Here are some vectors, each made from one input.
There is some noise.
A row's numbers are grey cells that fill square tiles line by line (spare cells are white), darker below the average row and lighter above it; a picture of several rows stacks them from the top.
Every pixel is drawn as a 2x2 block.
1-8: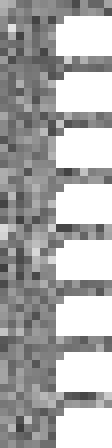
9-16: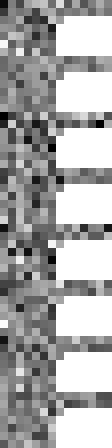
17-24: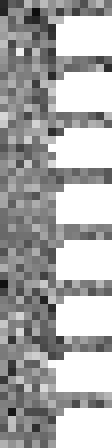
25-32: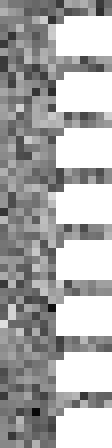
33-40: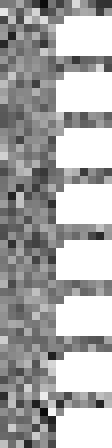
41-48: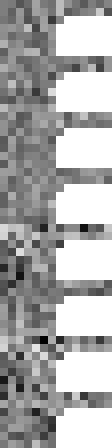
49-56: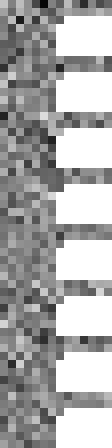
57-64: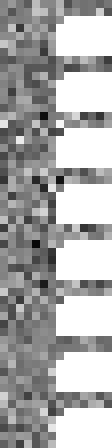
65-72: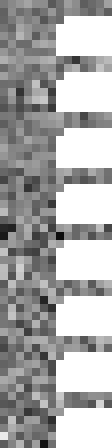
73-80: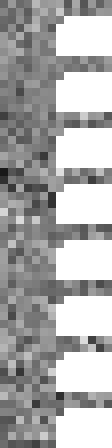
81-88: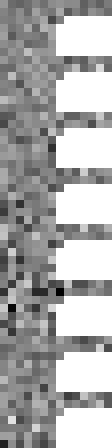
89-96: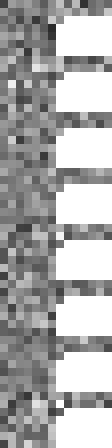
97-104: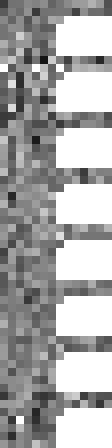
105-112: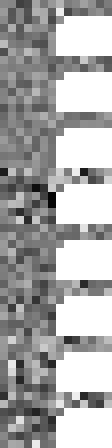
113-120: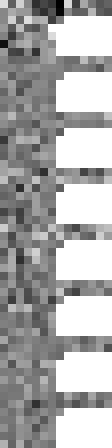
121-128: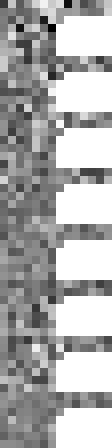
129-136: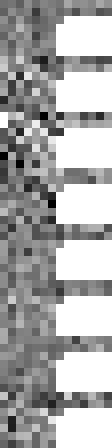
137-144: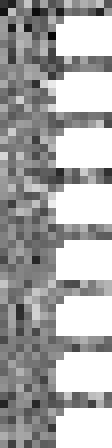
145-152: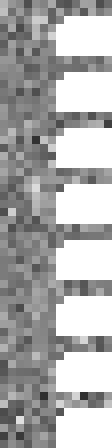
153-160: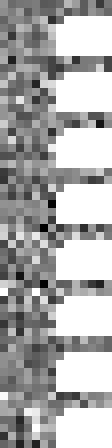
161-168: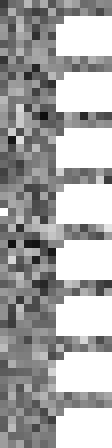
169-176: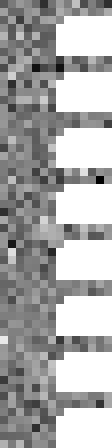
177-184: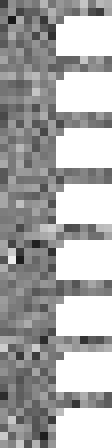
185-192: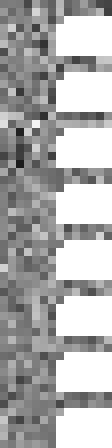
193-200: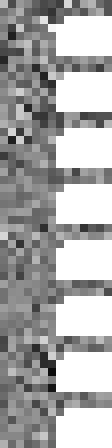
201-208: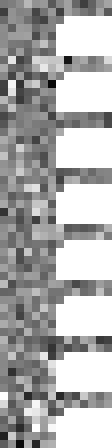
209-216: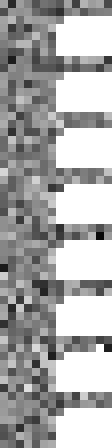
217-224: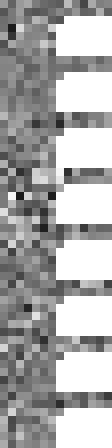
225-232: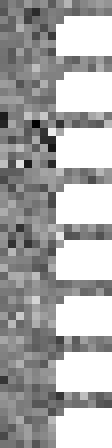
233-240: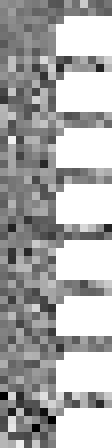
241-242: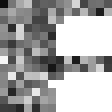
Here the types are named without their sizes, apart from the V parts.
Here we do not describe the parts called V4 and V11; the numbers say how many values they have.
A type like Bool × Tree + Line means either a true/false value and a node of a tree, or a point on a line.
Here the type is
Bool × V4 + (Circle + Unit) × V11.
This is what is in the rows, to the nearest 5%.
About 15% of them hold a true/false value and a value of V4. The rest hold a value of V11, together with either a point on a circle, or a fixed value.
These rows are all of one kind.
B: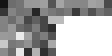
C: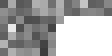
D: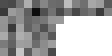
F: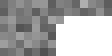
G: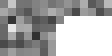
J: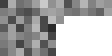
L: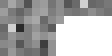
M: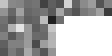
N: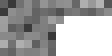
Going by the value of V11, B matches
C, F and L.
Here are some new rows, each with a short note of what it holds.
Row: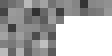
a value of V11
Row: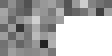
a point on a circle and a value of V11
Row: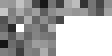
a true/false value and a value of V4
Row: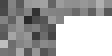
a point on a circle and a value of V11
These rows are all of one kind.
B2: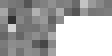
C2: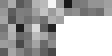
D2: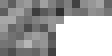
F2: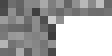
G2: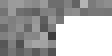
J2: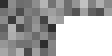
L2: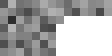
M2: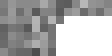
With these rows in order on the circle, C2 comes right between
B2 and D2.
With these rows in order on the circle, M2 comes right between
D2 and G2.
